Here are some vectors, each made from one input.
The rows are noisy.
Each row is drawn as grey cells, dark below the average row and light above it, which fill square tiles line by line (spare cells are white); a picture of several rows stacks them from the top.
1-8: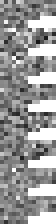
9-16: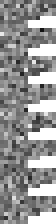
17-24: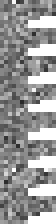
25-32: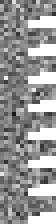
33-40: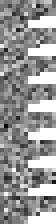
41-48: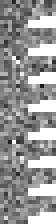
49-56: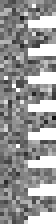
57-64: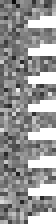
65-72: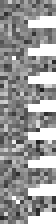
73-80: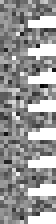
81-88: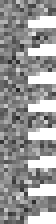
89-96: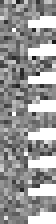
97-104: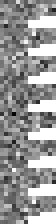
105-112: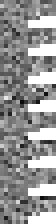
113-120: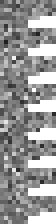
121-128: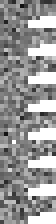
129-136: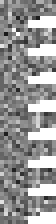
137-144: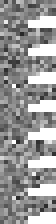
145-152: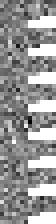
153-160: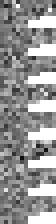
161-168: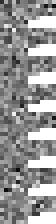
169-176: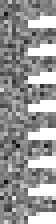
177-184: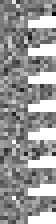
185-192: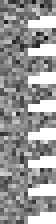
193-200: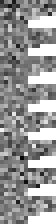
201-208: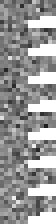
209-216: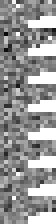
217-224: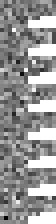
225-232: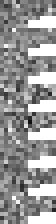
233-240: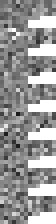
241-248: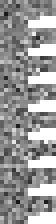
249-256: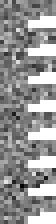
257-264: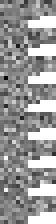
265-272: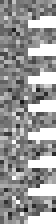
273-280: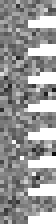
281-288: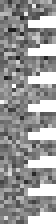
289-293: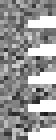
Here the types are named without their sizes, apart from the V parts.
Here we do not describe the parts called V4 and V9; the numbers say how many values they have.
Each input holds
either a node of each of two trees and a value of V9, or three true/false values, or a value of V4.
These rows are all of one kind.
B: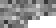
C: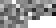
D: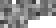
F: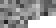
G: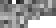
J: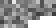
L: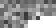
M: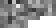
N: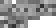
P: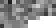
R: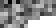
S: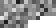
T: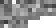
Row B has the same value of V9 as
G and L.
